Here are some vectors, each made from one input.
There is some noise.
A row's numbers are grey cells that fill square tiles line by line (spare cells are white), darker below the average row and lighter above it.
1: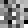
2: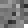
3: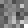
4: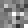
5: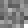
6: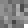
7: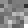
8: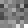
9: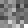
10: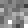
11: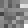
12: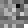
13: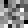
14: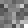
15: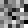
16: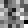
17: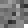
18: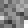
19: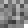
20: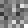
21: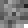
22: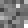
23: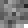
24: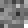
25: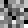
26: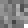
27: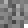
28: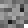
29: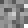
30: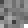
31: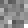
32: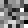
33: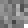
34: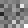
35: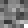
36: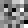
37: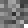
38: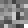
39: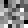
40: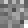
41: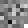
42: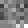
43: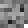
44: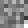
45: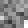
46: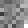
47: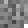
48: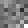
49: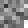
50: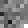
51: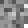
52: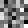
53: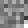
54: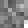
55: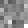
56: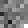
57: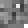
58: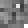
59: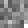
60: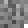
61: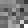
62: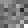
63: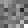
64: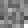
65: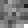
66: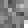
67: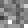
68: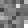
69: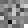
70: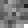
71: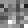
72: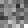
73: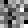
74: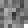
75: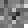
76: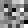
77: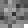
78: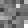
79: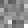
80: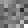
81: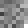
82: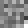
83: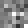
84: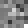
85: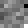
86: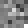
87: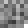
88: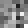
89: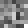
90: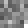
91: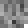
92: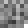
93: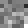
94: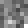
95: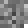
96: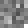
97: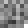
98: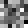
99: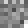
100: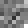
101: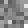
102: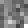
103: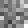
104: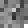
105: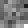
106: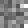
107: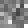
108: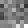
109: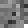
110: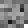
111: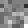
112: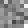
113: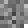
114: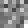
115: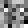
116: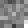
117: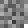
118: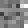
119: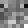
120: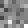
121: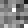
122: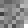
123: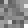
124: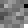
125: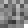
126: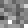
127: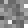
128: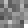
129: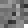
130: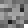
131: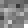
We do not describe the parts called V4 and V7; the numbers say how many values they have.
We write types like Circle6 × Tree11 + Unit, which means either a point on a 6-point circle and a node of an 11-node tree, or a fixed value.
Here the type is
Bool × Label6 × V4 × V7.
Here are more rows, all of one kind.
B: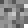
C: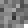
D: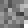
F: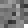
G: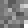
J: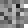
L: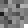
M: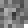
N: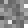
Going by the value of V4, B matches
C and F.
